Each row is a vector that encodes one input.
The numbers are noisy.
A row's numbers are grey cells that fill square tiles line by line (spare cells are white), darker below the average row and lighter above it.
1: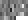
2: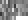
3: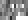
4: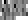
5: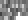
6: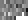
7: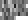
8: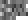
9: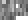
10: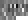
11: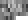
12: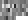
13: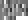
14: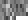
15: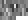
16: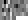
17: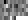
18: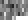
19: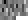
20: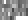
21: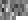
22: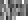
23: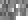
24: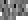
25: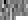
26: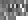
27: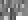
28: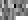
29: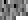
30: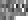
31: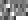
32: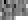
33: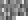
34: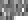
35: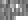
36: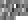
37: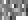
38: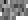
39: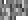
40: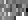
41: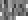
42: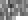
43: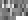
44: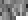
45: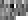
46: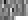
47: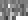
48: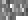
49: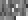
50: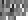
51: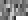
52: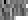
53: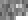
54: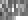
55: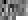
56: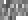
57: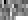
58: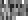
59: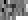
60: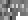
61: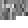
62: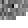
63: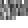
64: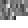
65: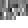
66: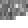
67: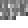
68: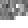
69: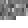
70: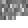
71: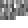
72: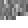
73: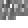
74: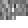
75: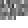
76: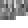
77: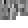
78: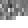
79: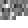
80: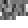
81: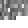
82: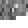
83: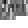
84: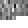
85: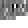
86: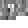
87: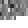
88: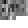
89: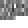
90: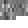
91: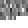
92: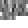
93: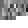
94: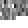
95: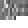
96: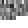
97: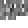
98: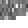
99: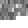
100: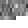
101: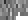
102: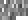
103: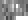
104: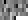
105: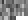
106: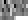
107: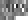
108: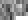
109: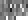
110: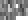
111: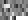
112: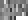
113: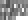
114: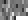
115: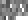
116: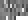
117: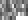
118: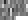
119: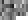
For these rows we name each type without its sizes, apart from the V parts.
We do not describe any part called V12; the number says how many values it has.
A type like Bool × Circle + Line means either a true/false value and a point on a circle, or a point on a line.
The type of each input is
Bool × Bool × Bool × (Line + V12).
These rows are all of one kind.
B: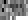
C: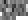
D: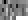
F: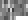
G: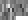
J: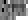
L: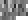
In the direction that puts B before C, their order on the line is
D, G, F, B, J, L, C.
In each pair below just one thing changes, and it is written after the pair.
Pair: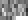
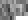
the value of V12
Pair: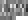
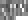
one of the three true/false values
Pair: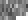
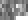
one of the three true/false values
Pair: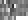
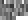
the value of V12
